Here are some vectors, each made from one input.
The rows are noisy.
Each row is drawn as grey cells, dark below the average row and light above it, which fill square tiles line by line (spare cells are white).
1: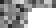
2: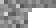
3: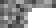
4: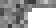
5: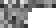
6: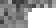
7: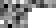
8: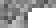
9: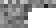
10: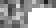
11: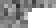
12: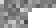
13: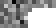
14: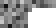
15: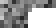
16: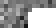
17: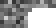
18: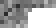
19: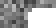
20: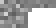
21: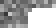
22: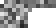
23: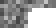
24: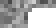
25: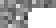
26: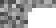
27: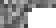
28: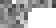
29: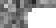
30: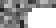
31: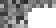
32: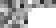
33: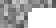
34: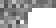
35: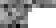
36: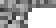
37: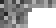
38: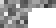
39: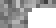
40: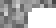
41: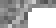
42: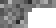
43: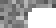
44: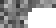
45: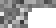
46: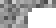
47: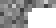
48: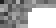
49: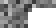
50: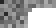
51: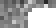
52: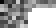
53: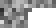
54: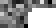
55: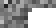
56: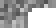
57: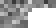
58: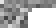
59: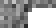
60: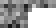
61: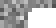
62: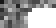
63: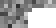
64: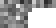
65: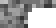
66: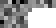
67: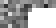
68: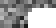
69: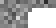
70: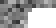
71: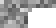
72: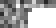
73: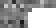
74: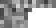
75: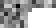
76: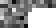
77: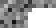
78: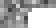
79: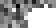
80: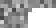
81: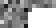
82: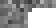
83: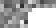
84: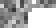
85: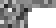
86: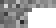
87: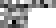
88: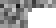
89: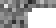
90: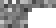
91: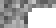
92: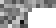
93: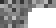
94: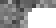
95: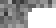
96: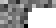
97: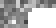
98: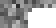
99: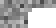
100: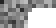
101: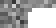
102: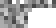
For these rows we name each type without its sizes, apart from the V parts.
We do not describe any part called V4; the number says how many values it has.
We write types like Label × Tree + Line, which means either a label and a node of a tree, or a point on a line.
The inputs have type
(Bool × Bool × Bool × Bool + Label) × V4.
